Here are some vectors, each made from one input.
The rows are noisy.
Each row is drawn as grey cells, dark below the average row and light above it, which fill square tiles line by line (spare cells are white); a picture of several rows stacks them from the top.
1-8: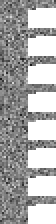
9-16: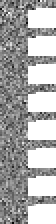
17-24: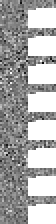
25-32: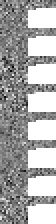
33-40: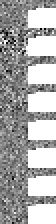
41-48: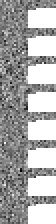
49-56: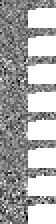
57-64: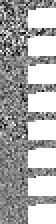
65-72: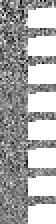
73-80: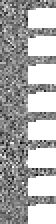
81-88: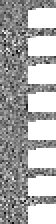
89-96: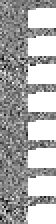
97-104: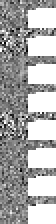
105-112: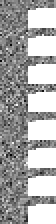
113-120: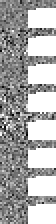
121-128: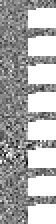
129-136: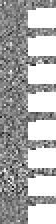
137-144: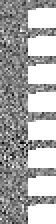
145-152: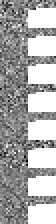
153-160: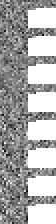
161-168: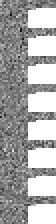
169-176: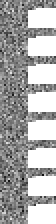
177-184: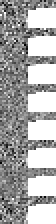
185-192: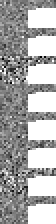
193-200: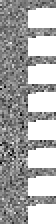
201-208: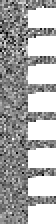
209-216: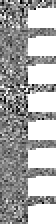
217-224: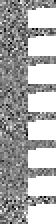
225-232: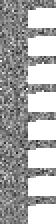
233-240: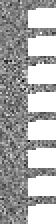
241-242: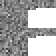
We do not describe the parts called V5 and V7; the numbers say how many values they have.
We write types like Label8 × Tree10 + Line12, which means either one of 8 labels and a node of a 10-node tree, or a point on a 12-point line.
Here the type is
(Bool × V5 + Label6) × (Circle9 + V7).
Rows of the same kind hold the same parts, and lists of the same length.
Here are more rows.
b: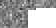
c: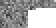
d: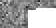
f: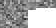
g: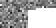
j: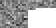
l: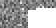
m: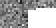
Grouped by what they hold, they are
b
c, g
d, l
f, j, m

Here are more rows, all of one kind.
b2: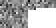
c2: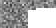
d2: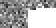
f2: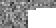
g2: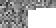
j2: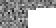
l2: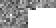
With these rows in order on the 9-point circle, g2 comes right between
b2 and c2.
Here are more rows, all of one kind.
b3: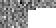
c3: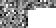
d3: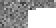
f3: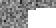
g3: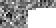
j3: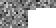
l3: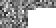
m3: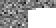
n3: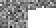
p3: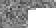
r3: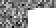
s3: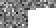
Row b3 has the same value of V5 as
d3, m3 and n3.
